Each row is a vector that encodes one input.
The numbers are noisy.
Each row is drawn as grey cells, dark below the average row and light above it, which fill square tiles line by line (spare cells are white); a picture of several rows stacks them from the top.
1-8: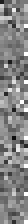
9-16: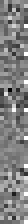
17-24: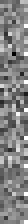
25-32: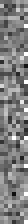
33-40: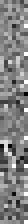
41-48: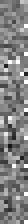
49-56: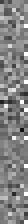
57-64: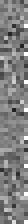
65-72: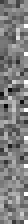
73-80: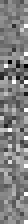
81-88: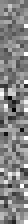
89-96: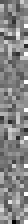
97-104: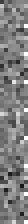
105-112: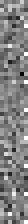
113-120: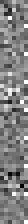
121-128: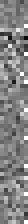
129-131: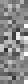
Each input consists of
either a node of a 12-node tree, or four true/false values.
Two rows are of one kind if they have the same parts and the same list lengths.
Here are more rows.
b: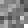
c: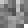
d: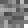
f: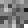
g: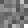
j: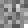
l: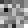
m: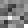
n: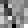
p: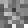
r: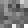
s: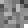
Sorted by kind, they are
b, d, f, g, j, p, r, s
c, l, m, n

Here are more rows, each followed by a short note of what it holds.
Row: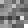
four true/false values
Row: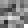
a node of a 12-node tree
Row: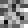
four true/false values
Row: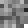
four true/false values
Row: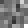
four true/false values
